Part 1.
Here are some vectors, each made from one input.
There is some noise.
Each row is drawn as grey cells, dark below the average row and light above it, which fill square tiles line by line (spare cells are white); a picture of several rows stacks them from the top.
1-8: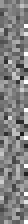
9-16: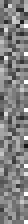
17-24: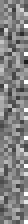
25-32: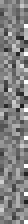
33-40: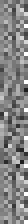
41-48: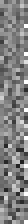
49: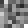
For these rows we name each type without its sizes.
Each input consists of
a point on a line.
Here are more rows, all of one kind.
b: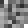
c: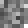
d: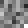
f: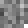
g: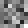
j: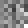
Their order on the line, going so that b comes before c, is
b, d, j, f, c, g.
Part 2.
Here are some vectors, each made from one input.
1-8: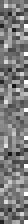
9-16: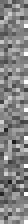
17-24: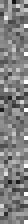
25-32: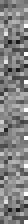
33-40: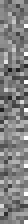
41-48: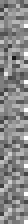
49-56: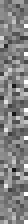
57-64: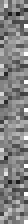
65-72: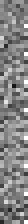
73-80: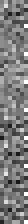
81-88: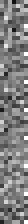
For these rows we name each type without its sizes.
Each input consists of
a point on a line.
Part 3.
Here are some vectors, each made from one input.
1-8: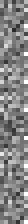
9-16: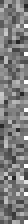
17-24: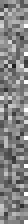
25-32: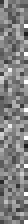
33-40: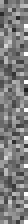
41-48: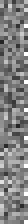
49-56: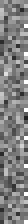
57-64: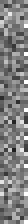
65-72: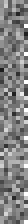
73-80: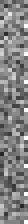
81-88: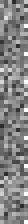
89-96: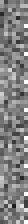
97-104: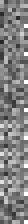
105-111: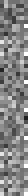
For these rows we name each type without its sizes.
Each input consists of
a point on a circle.
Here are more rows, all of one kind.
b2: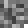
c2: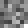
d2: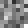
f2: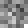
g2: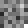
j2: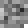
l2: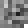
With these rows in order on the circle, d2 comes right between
c2 and f2.
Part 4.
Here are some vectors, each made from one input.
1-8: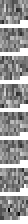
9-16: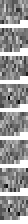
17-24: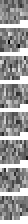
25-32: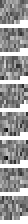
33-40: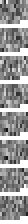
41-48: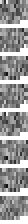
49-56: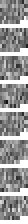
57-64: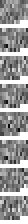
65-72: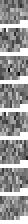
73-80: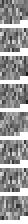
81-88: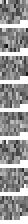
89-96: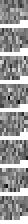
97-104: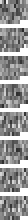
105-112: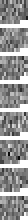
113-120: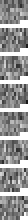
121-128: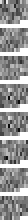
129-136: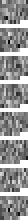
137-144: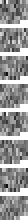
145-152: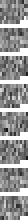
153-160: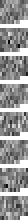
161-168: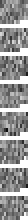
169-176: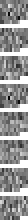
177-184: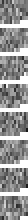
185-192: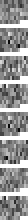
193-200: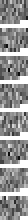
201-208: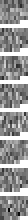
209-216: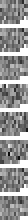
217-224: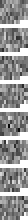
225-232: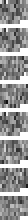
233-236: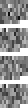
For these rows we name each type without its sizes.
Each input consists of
a label.
